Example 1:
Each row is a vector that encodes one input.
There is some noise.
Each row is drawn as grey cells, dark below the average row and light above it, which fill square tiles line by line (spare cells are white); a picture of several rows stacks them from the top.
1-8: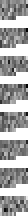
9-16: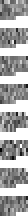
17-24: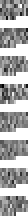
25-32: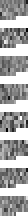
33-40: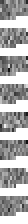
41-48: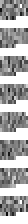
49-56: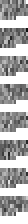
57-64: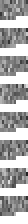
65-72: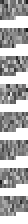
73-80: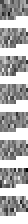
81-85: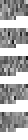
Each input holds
a list of up to two points on a 10-point circle.
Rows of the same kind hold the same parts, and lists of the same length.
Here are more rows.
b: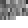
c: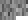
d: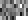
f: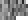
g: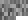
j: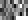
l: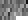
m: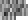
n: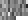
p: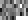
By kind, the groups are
b, c, g, l
d, j, p
f, m, n

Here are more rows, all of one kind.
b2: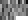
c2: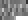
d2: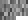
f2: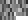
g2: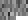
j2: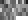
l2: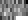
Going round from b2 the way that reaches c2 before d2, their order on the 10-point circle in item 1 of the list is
b2, g2, c2, d2, f2, j2, l2.
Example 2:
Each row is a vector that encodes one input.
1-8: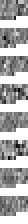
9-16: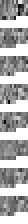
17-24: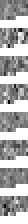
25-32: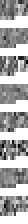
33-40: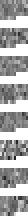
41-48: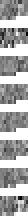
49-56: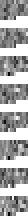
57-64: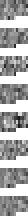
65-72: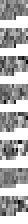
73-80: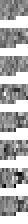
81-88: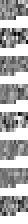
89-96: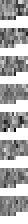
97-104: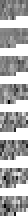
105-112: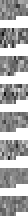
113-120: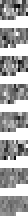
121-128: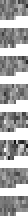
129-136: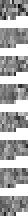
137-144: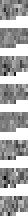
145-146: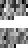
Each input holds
a list of up to two points on a 4-point line.
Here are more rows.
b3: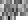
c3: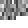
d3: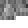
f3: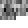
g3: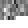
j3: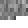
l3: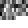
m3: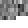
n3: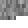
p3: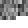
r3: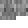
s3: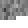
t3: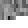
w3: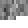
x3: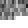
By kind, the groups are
b3, c3, f3, g3, j3, r3
d3, m3, n3, p3, s3, t3, w3, x3
l3

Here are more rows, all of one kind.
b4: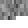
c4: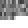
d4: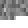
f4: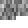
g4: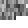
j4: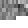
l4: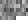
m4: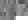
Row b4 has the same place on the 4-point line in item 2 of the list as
c4 and f4.
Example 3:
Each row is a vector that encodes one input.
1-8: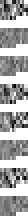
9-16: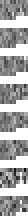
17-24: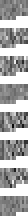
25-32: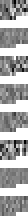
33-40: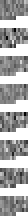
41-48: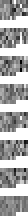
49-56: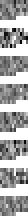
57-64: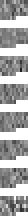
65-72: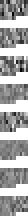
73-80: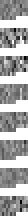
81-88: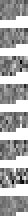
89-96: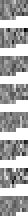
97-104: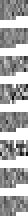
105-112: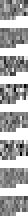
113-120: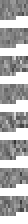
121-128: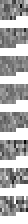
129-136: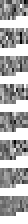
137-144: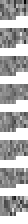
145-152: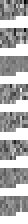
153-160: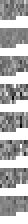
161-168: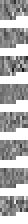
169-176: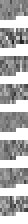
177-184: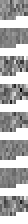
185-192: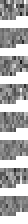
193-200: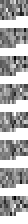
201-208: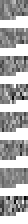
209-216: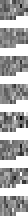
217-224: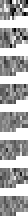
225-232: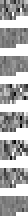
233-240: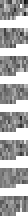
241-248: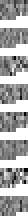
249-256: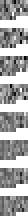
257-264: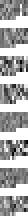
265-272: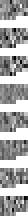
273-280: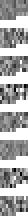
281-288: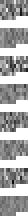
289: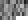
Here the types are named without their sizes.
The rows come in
3 kinds.
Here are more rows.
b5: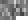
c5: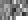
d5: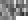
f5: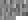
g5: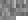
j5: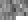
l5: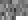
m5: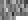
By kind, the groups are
b5, c5, d5, f5, g5
j5, m5
l5

